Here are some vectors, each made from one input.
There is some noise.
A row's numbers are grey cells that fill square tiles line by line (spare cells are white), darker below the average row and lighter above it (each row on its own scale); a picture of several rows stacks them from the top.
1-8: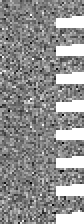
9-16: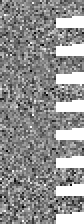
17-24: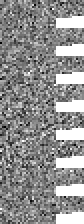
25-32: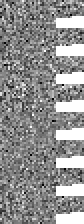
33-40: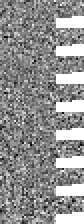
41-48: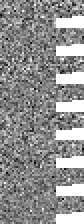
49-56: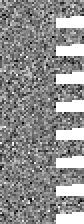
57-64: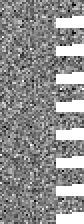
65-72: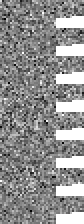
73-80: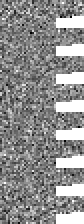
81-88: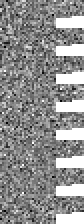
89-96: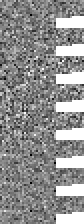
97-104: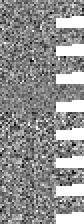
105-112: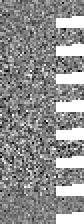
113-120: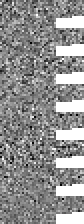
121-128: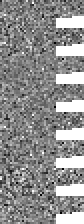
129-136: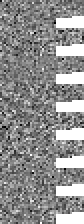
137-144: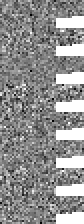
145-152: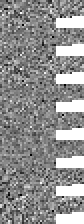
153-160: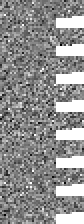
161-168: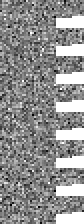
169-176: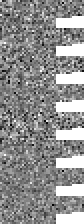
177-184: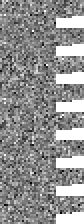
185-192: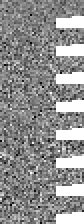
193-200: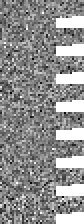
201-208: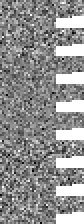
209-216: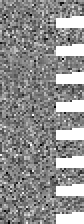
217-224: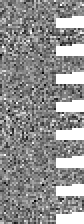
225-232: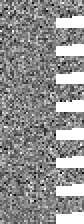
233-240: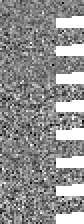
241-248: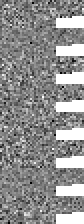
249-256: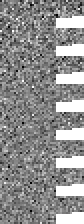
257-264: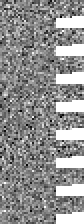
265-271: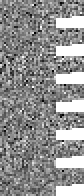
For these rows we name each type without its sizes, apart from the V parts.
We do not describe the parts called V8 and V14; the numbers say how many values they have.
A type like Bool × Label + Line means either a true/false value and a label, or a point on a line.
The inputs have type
Bool × (Line + V8) + V14.
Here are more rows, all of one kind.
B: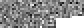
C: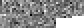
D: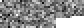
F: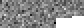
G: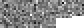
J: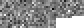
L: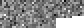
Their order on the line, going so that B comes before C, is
B, C, F, G, L, J, D.
